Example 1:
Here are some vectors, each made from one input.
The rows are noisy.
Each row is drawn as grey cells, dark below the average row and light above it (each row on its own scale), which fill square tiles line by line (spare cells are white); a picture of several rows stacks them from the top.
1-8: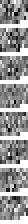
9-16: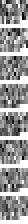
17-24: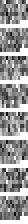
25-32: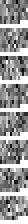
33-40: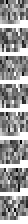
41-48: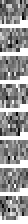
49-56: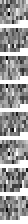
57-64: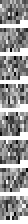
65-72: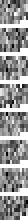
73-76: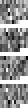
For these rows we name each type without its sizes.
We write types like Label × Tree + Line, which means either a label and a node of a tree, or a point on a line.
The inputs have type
Bool × Bool × Bool × Bool.
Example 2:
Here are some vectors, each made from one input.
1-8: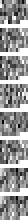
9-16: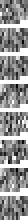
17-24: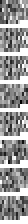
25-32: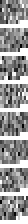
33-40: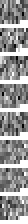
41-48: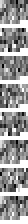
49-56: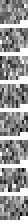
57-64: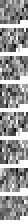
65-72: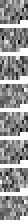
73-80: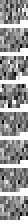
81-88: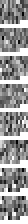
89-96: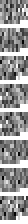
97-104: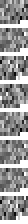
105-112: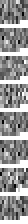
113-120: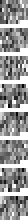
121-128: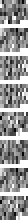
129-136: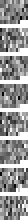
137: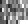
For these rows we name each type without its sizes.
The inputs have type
Label.
